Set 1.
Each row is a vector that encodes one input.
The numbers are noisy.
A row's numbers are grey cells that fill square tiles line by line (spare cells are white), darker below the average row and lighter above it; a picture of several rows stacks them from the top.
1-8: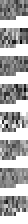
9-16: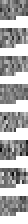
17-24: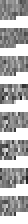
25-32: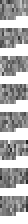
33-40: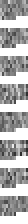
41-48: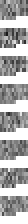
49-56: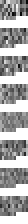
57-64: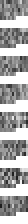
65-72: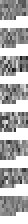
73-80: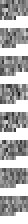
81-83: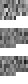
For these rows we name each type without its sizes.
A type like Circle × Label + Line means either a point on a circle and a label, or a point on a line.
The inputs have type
Tree.
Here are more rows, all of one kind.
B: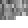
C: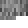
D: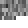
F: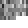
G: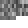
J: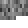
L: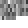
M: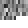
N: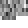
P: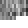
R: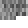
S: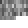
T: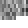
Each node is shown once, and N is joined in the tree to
L.
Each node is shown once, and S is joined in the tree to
B and P.
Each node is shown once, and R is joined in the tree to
M and P.
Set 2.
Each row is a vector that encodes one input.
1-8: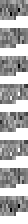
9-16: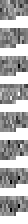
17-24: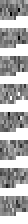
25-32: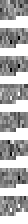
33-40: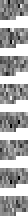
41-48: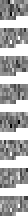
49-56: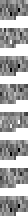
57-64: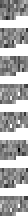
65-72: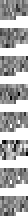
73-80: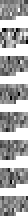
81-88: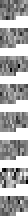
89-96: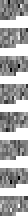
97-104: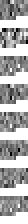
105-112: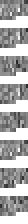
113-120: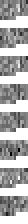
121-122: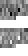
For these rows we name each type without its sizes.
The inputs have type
Circle + Unit.
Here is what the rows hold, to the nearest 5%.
About 95% of them hold a point on a circle. The rest hold a fixed value.
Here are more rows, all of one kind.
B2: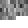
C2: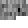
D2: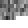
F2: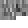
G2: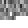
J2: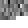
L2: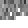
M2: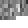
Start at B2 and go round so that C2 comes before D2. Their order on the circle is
B2, C2, F2, J2, D2, M2, L2, G2.
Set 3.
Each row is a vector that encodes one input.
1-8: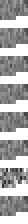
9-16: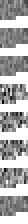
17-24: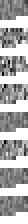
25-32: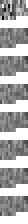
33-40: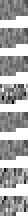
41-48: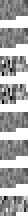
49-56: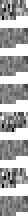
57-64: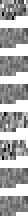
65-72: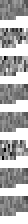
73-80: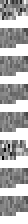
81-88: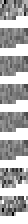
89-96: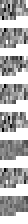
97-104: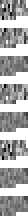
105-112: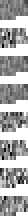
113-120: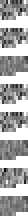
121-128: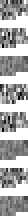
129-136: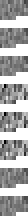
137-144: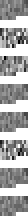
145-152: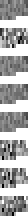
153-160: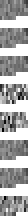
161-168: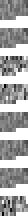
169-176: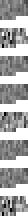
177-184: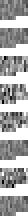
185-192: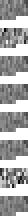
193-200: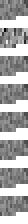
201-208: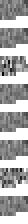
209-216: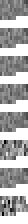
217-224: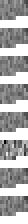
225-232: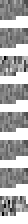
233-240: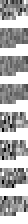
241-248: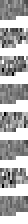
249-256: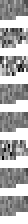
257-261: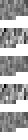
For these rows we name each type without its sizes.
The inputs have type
Label.
